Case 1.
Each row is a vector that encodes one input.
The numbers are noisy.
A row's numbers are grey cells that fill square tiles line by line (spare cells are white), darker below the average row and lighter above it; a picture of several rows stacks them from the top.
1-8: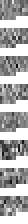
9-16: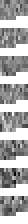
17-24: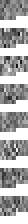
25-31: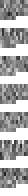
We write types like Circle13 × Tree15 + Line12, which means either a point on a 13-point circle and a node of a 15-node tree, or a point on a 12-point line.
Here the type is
Line7.
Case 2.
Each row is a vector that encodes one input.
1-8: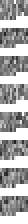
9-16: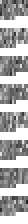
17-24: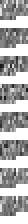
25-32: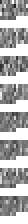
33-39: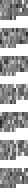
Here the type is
Line6.
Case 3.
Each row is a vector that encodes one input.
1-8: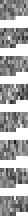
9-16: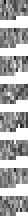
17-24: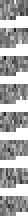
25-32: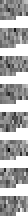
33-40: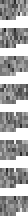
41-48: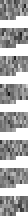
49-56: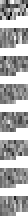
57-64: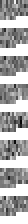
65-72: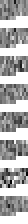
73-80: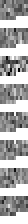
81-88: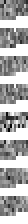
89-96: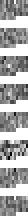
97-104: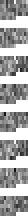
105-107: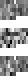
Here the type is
Circle8 + Unit.
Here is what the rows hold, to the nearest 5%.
About 95% of them hold a point on an 8-point circle. The rest hold a fixed value.
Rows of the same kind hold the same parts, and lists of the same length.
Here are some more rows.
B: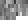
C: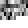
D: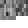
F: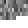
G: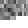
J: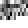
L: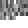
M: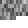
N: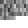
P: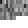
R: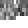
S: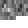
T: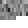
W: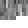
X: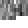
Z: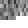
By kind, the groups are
B, D, F, G, L, M, N, P, R, S, T, W, X, Z
C, J

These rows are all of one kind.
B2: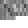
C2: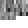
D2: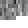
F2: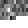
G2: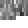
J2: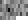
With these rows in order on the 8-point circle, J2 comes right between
B2 and C2.
